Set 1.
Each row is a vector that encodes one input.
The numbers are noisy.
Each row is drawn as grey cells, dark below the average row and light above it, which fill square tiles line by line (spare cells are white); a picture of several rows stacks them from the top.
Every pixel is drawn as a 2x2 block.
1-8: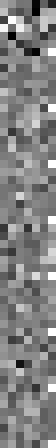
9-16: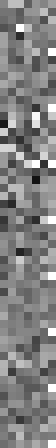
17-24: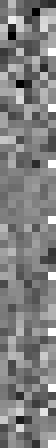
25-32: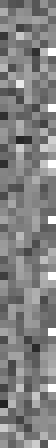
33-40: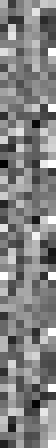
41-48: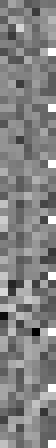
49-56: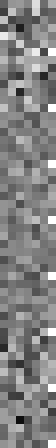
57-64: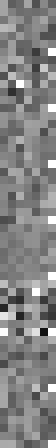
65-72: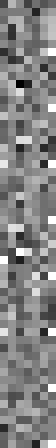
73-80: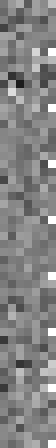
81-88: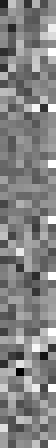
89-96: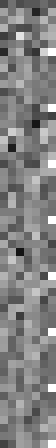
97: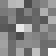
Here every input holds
either a point on a 6-point line, or a point on a 10-point line.
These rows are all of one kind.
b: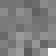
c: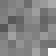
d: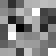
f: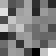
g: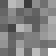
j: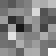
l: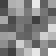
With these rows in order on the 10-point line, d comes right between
j and l.
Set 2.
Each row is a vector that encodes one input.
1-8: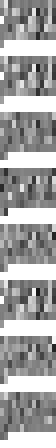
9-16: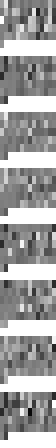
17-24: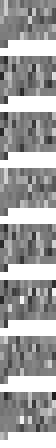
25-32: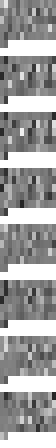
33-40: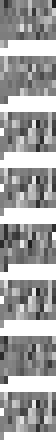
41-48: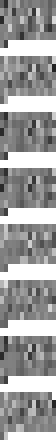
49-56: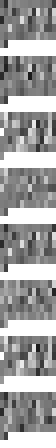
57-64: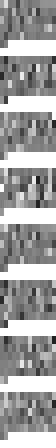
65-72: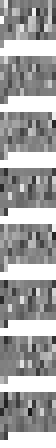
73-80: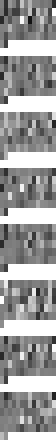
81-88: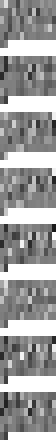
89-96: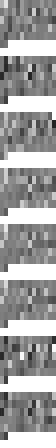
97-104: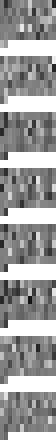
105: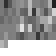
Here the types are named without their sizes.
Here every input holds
a true/false value, together with either a point on a circle, or a fixed value.
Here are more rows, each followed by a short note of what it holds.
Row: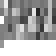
a true/false value
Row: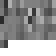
a point on a circle and a true/false value
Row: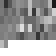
a true/false value
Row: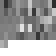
a true/false value
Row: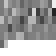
a point on a circle and a true/false value
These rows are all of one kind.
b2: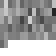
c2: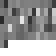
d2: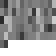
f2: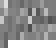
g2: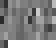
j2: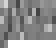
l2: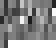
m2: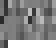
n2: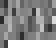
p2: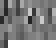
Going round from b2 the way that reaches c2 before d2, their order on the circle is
b2, c2, f2, l2, j2, p2, m2, g2, d2, n2.
